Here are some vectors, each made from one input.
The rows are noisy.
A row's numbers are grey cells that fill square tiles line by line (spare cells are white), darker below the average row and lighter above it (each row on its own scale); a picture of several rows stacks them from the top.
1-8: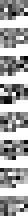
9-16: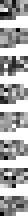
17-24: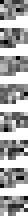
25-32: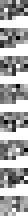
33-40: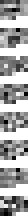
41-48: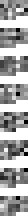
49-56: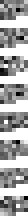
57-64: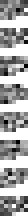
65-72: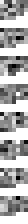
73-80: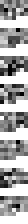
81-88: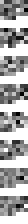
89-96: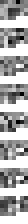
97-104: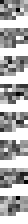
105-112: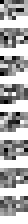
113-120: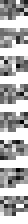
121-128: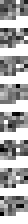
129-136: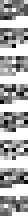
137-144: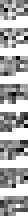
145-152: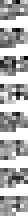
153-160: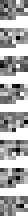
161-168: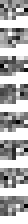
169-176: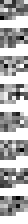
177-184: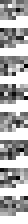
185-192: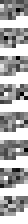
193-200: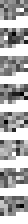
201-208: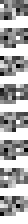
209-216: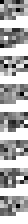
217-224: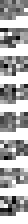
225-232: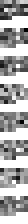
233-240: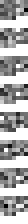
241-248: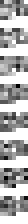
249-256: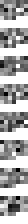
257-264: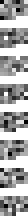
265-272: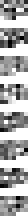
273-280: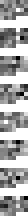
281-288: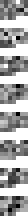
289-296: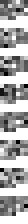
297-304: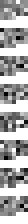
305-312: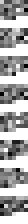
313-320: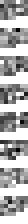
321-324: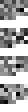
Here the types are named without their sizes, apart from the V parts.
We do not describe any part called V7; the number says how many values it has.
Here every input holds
a list of items, each a true/false value and a value of V7.
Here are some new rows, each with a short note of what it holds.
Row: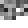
a list of one item
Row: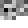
a list of one item
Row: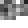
a list of one item
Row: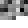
a list of one item
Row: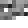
a list of two items
